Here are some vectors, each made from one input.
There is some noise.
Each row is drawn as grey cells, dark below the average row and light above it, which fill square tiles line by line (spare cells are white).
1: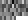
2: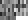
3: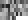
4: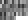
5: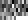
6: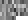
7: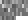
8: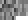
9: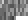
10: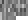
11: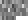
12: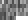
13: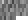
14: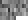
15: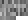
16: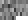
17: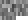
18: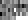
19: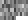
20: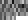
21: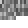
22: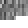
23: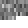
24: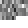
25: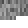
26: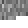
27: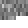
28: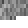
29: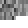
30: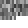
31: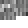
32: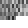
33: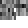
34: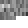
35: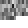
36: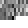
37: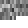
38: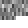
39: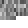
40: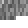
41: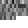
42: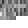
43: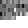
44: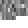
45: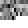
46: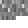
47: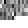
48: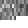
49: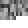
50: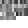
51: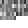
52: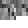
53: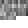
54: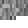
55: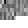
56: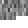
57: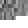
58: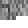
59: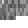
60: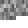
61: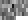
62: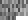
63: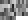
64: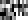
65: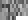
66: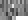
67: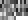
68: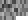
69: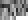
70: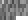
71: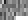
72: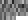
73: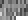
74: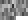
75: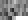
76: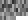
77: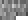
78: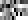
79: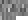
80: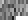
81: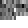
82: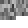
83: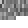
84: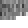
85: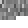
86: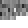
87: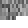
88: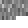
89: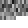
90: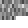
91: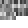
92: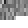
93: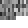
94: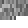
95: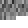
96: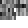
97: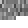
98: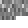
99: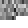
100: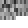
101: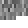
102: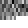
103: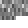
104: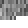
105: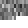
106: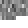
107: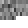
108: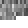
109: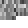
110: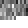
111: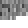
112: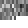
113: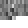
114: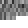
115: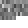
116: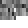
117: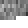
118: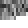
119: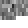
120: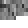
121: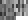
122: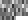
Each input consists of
either three true/false values, or a list of up to two points on an 8-point line.
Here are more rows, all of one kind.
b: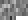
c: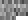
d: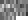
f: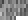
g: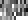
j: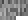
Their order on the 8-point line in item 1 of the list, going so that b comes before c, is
j, f, b, g, c, d.
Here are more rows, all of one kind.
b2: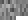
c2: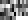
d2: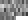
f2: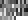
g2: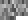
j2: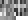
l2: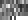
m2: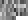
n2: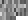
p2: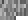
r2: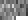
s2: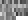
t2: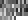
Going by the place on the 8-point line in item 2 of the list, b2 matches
c2, g2, r2 and t2.
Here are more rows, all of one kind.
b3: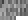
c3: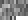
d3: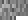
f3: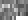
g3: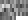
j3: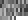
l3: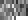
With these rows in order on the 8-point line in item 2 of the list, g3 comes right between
d3 and l3.
